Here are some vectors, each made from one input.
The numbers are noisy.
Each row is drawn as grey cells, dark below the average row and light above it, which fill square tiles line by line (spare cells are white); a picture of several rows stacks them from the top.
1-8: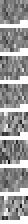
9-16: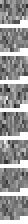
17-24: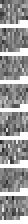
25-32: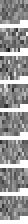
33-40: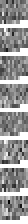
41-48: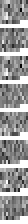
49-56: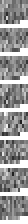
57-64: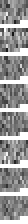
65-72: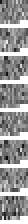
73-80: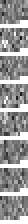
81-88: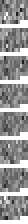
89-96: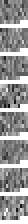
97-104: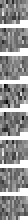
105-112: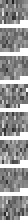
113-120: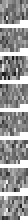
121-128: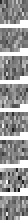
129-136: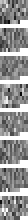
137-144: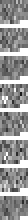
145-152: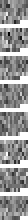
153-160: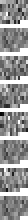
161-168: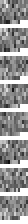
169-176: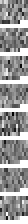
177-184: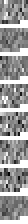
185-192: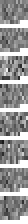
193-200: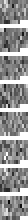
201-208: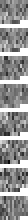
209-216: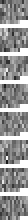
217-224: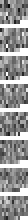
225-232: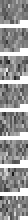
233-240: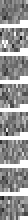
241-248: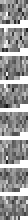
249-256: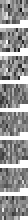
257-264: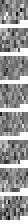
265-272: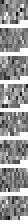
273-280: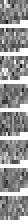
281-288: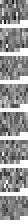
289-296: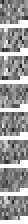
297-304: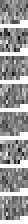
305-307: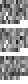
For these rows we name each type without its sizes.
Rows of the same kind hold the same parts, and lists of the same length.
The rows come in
2 kinds.
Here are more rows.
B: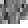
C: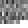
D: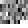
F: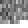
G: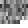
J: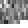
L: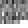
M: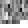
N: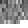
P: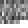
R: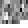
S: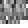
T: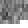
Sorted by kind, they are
B, C, F, J, L, N, P, S, T
D, G, M, R

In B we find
three labels and a point on a line.
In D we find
a point on a line.
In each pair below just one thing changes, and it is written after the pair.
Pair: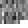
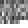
one of the three labels
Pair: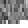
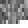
one of the three labels
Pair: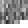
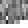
one of the three labels
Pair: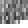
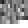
the place on the line
